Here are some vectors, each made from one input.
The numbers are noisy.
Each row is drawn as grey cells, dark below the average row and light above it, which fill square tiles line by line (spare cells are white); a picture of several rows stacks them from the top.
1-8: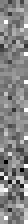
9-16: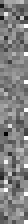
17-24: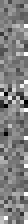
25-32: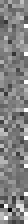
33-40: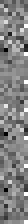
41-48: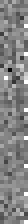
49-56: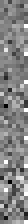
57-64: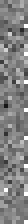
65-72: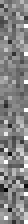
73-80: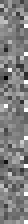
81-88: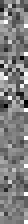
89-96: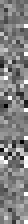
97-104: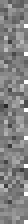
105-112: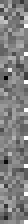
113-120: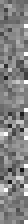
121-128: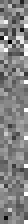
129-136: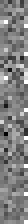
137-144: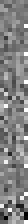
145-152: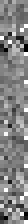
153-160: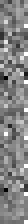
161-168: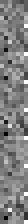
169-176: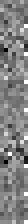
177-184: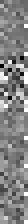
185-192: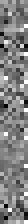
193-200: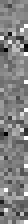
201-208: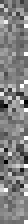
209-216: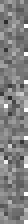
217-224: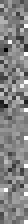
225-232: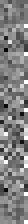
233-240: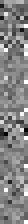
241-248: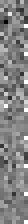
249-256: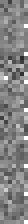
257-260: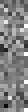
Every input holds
a list of up to two points on a 9-point line.
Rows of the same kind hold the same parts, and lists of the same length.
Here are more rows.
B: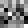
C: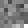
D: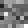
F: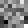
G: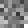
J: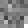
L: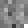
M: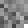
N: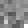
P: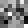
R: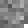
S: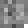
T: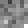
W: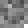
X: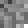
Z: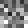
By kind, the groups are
B, C, J, M, N, T, W, X
D
F, G, L, P, R, S, Z

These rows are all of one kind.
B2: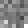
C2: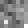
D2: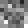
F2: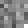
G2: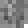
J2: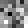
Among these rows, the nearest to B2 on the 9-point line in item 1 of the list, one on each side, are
C2 and G2.
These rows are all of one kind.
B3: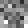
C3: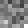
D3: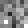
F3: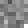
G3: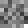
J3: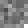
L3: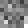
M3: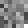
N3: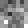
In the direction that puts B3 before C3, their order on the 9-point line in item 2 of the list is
L3, B3, F3, G3, N3, J3, C3, M3, D3.
